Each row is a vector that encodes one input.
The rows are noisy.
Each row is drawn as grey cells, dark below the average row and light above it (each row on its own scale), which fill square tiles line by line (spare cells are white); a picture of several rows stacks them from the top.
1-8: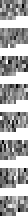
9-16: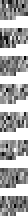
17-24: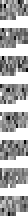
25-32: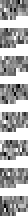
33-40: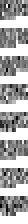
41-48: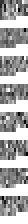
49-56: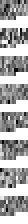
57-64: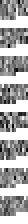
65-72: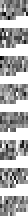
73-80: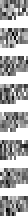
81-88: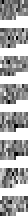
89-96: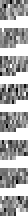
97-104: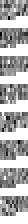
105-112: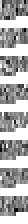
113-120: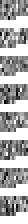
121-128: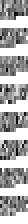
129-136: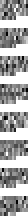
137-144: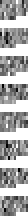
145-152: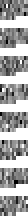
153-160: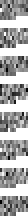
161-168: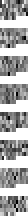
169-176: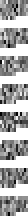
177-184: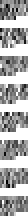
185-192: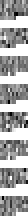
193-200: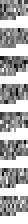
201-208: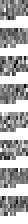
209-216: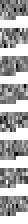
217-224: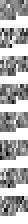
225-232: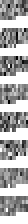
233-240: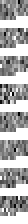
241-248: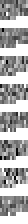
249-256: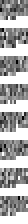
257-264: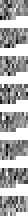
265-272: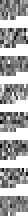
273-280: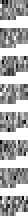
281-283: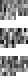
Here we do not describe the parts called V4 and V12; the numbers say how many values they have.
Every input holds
either a point on an 11-point circle, one of 6 labels, a value of V4 and a value of V12, or a fixed value.
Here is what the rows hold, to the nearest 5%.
About 95% of them hold a point on an 11-point circle, one of 6 labels, a value of V4 and a value of V12. The rest hold a fixed value.
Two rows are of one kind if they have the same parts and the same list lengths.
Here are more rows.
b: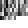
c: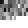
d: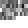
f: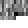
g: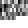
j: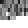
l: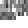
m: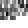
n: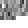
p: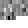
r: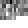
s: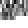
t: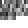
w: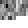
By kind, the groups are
b, c, d, g, j, l, m, n, p, r, s, t, w
f

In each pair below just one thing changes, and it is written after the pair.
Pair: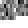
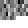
the value of V4
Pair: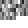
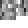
the value of V12
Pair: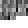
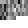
the value of V12
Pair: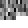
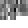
the value of V4
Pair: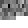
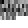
the value of V12
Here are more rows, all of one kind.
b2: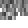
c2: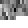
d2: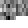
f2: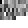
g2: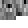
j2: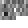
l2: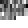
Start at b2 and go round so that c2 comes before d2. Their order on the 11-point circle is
b2, c2, j2, l2, f2, g2, d2.
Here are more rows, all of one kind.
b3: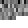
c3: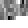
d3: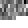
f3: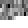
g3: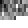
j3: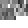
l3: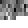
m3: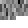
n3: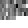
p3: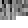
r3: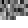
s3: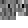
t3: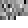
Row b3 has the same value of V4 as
l3, s3 and t3.
